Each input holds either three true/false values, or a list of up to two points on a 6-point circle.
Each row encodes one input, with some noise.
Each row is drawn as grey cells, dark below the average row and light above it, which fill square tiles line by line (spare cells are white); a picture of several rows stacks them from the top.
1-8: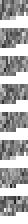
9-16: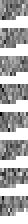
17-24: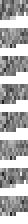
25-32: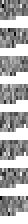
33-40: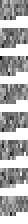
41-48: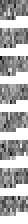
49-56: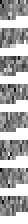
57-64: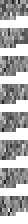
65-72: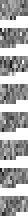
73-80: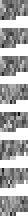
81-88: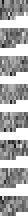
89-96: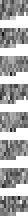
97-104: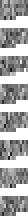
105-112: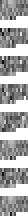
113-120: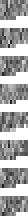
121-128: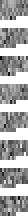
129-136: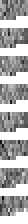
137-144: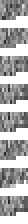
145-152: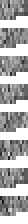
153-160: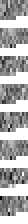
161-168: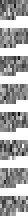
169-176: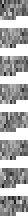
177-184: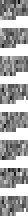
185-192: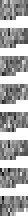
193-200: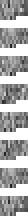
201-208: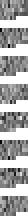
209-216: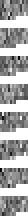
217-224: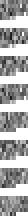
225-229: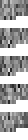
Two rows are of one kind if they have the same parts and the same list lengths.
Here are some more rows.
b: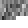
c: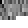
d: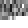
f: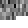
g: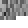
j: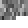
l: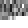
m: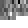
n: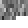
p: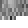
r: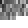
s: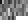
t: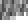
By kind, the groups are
b, g, j, n, p
c, f, m, r, s
d, l
t

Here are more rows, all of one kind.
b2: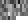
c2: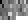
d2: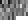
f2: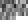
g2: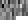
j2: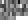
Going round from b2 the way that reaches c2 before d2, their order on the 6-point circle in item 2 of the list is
b2, j2, g2, c2, d2, f2.
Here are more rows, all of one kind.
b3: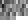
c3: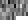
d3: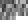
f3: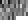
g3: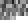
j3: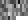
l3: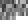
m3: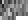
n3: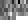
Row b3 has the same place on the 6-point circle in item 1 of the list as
d3, g3 and l3.
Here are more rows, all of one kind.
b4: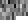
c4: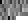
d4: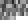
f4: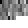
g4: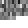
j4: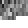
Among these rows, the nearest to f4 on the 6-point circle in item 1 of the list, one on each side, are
c4 and d4.
